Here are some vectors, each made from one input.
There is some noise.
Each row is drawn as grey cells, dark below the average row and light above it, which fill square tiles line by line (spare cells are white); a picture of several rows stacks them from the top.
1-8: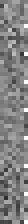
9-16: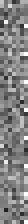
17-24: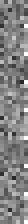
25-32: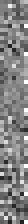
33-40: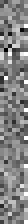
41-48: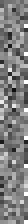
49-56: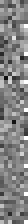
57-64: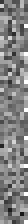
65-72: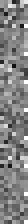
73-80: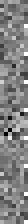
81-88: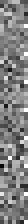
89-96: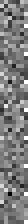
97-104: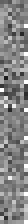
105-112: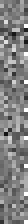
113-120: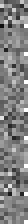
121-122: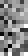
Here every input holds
a point on a 5-point line, together with either a point on a 5-point line, or a point on a 6-point line and a true/false value.
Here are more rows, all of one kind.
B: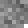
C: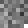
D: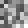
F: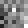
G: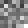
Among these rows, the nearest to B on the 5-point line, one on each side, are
C and D.
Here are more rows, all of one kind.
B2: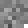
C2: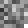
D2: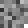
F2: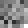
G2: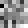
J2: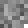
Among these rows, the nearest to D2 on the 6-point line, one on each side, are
B2 and J2.
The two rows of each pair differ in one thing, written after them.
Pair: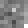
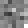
the place on the 5-point line
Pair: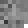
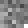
the place on the 6-point line
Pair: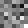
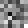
the place on the 5-point line
